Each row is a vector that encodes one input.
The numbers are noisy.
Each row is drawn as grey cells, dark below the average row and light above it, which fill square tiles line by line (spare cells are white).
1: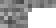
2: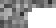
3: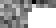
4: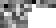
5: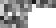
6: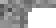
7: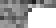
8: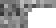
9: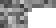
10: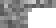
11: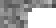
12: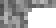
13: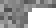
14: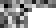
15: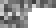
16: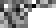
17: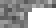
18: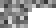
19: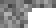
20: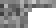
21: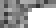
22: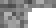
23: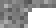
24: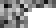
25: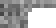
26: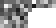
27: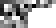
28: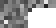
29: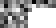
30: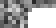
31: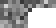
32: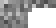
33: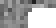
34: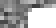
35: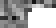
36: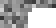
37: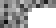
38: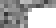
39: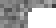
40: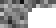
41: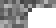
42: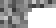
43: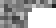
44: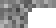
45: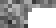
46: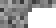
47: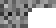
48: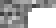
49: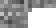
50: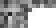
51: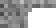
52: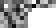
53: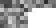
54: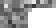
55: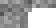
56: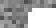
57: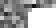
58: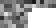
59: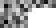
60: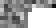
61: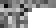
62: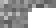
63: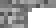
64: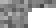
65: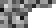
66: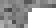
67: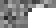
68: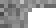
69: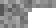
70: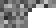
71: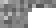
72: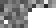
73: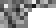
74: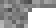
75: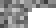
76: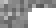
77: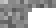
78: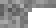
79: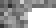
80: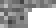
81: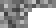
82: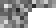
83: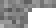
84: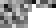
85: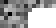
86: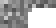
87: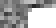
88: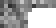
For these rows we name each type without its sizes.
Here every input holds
a point on a line and three true/false values.
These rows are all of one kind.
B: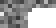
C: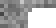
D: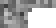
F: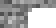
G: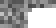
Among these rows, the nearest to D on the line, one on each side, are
C and G.
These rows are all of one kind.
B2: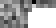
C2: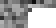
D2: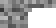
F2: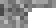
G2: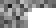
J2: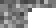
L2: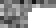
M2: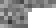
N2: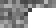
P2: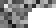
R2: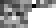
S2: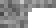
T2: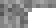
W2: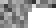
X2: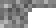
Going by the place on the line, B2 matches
D2, F2, T2 and W2.
